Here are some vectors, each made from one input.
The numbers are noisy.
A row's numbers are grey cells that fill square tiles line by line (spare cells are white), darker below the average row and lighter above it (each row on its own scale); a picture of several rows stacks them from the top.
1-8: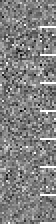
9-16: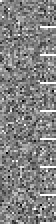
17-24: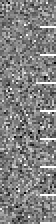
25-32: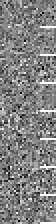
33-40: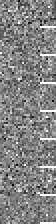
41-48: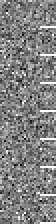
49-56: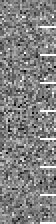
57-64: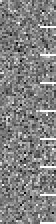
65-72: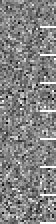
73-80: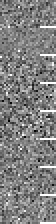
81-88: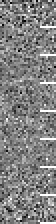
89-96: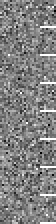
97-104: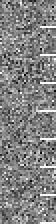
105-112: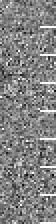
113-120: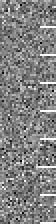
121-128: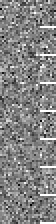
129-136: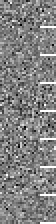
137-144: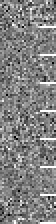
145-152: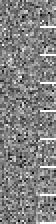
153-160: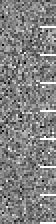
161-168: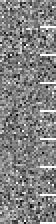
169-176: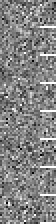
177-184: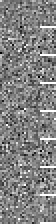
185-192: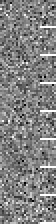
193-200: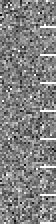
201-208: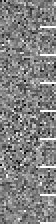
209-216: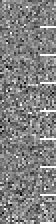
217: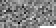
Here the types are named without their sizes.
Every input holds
three labels, together with either a label, or a point on a line.
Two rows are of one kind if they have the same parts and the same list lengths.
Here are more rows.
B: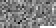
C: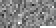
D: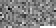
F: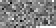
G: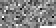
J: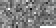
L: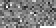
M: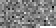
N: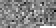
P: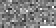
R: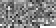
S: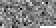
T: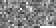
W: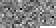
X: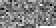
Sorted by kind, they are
B, D, F, G, J, L, N, R, S, W, X
C, M, P, T

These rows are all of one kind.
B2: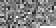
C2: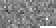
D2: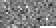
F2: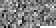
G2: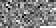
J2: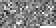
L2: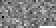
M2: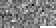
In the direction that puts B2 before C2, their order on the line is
G2, B2, L2, C2, D2, F2, M2, J2.
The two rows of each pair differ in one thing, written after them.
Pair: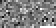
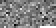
one of the three labels
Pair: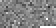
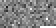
the place on the line
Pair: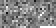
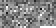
the place on the line
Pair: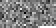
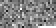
the place on the line
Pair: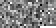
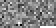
one of the three labels
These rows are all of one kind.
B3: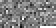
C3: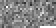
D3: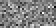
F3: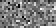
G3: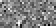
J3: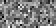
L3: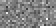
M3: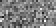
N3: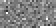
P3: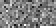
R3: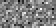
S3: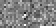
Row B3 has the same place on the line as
D3, L3 and P3.
